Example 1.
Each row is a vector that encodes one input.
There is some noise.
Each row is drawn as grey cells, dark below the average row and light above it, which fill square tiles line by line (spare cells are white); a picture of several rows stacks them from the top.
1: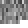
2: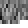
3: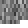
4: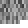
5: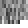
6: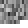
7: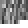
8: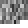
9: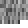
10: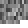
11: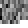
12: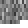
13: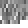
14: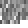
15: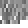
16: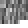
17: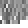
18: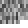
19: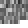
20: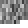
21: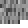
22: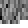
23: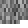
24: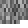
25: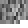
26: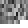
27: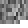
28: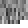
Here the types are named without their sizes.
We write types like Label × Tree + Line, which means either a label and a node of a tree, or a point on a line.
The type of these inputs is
Bool × Bool × Bool.
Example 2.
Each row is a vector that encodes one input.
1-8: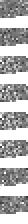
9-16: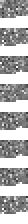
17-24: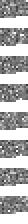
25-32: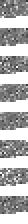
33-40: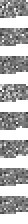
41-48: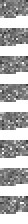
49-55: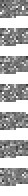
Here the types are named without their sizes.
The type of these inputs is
Bool × Bool × Bool.
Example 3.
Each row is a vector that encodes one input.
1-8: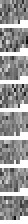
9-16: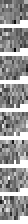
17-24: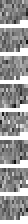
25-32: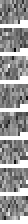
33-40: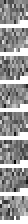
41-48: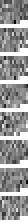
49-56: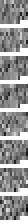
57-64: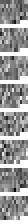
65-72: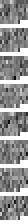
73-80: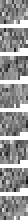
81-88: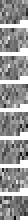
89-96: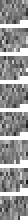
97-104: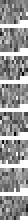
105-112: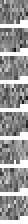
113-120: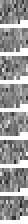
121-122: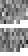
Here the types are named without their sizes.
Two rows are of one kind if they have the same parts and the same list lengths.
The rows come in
2 kinds.
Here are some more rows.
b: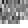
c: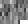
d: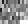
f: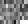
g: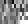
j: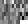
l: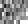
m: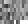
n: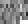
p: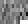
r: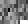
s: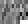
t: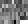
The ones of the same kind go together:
b, d
c, f, g, j, l, m, n, p, r, s, t

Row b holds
a fixed value.
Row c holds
three true/false values.
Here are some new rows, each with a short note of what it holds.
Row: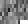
three true/false values
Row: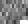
three true/false values
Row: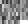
a fixed value
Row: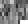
three true/false values
